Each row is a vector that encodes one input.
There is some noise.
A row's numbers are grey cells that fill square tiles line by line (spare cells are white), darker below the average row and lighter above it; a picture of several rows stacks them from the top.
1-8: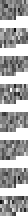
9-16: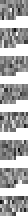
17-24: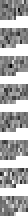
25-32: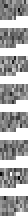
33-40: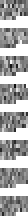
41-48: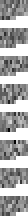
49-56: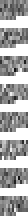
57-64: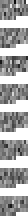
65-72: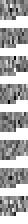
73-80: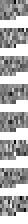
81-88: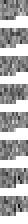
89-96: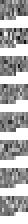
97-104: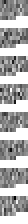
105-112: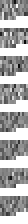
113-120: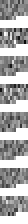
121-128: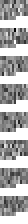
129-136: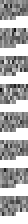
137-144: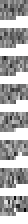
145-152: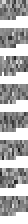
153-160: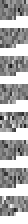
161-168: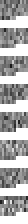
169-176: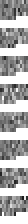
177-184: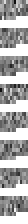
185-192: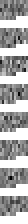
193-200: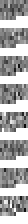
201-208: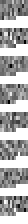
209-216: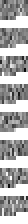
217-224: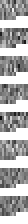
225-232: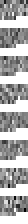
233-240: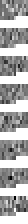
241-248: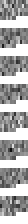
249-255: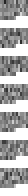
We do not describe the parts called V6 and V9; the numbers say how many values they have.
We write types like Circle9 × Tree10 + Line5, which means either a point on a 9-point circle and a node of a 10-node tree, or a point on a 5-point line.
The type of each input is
((Bool × Bool × Bool + Unit) × Tree10 × V6 + Line10) × V9.
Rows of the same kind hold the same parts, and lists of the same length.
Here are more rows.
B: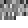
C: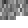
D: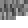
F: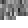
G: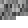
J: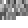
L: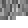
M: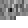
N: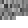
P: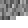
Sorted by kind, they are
B, J
C, D, G, L, P
F, M, N

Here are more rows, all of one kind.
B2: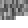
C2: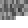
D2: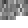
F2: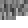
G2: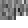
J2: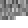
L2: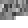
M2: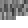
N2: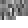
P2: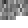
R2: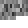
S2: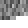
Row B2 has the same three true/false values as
J2 and L2.
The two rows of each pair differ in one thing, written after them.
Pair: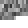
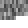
the value of V9
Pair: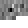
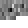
the value of V6
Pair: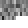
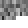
one of the three true/false values
